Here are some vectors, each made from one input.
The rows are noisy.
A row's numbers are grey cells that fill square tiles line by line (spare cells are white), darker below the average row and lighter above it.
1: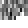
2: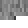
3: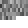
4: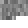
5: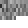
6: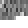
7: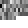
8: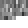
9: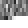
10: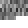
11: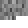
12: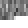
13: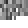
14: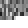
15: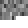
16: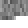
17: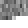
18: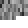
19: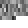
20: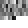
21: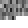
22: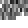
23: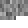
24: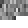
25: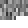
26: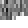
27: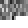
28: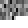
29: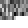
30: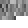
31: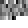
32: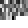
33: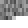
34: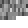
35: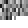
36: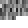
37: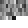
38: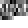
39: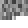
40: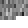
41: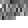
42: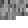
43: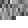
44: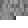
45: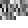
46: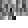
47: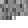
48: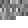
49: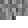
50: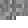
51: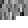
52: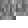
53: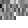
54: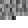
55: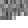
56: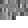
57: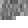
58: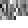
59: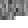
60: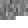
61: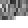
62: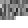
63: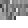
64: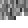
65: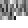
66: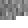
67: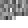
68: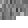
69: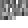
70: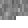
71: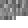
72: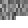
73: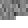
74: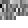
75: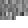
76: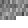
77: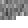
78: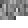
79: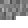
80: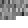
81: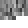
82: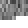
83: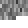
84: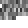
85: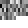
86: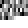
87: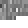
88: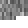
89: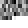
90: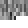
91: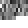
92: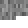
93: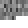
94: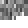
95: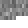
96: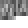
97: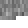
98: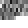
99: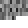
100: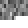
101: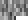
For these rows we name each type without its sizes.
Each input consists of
a point on a line, together with either a point on a line, or four true/false values.
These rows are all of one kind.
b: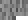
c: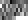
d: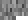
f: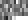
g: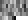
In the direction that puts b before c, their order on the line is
f, d, b, c, g.
